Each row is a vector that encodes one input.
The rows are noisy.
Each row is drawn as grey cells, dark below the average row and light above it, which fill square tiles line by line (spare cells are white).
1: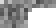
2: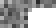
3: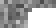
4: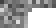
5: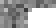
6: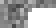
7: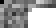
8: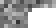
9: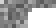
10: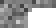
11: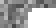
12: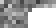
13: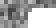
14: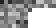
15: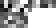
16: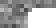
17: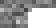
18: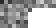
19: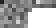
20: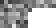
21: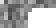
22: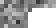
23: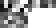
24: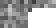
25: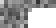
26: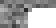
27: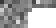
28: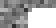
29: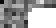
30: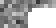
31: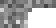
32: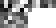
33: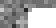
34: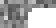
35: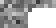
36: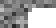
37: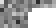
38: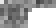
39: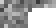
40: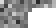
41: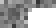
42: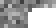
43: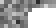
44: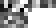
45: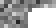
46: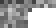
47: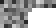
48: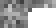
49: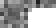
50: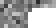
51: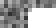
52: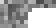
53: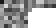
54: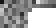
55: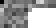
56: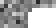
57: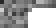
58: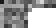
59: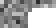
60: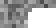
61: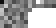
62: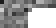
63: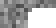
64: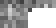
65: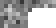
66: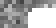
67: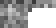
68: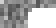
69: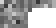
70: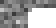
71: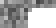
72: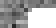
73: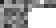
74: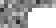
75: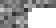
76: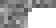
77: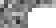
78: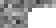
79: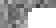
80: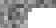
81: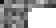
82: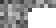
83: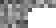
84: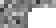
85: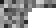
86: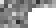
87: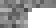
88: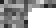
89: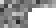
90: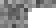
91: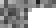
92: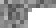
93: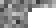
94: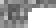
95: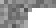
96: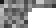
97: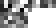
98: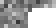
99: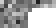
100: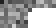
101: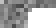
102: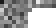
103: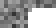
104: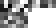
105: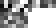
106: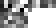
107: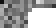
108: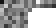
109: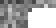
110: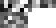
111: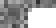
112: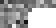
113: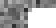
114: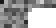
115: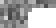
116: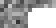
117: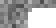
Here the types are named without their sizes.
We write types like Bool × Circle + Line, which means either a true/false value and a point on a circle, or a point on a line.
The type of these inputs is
List(Line).
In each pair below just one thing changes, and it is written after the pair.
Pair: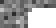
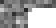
the place on the line in item 2 of the list
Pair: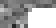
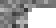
the place on the line in item 2 of the list
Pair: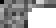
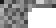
the place on the line in item 2 of the list
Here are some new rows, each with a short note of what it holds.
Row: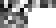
the empty list
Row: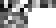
the empty list
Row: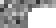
a list of one item
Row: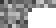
a list of one item
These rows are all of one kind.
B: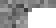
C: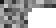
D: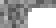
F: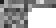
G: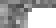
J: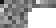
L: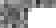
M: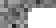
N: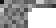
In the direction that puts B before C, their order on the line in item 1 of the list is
L, D, M, B, G, J, N, F, C.
